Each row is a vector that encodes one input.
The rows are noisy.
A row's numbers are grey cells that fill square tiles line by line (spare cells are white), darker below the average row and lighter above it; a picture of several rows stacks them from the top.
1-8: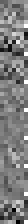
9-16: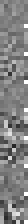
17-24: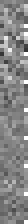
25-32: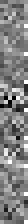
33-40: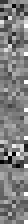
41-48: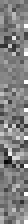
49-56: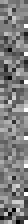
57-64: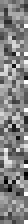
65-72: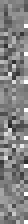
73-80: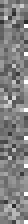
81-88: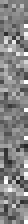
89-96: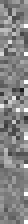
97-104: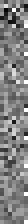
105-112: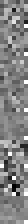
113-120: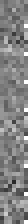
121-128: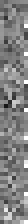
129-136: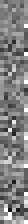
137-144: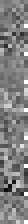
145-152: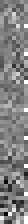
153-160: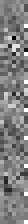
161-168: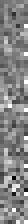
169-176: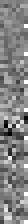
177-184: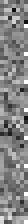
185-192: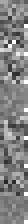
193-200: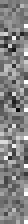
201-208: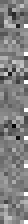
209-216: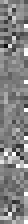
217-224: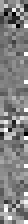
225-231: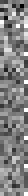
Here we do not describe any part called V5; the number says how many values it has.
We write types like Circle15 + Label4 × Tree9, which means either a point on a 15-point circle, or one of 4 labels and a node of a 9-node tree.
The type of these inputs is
List3(Bool × V5).
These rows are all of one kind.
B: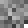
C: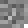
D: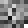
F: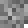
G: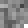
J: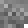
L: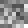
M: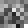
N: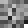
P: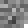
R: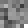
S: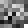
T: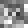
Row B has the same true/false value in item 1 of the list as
G and P.
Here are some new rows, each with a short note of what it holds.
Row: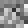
a list of two items
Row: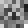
the empty list
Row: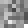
the empty list
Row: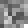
a list of two items
